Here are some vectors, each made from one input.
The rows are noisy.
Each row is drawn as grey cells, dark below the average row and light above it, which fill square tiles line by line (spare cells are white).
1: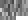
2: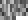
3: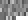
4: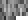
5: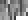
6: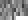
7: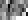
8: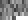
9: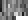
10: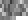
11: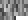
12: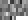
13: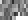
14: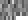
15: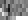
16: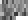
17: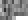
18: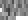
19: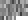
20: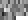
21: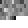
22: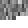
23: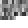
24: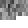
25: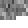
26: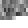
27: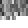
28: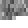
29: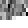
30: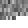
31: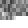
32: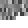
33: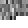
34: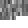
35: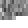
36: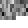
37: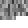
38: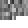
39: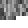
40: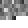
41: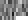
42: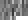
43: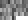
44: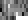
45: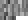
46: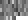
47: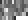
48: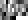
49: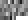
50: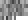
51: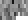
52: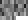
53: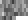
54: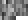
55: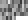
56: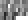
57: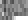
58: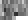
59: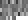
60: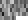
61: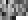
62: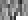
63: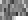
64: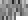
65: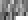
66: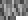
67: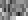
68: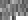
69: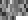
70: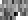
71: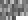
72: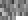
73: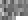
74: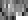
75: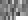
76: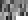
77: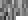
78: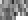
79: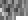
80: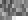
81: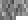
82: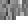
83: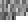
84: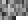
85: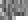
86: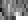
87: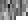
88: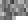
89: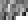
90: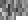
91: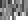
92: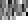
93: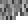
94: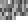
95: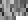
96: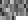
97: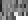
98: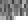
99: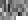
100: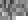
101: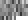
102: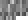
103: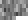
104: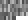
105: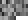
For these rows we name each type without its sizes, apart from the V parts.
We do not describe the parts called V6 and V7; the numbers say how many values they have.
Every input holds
a true/false value, together with either a point on a line and a value of V6, or a value of V7.
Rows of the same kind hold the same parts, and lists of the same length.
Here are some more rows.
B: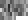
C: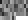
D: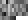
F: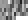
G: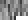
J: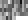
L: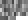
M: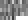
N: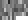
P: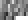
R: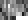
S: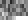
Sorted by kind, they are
B, L, M, N, P, S
C, D, F, G, J, R

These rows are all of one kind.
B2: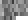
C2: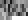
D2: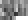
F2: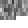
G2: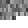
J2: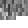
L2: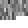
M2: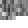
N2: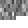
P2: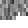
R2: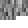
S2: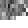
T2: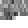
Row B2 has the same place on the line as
D2, M2 and R2.
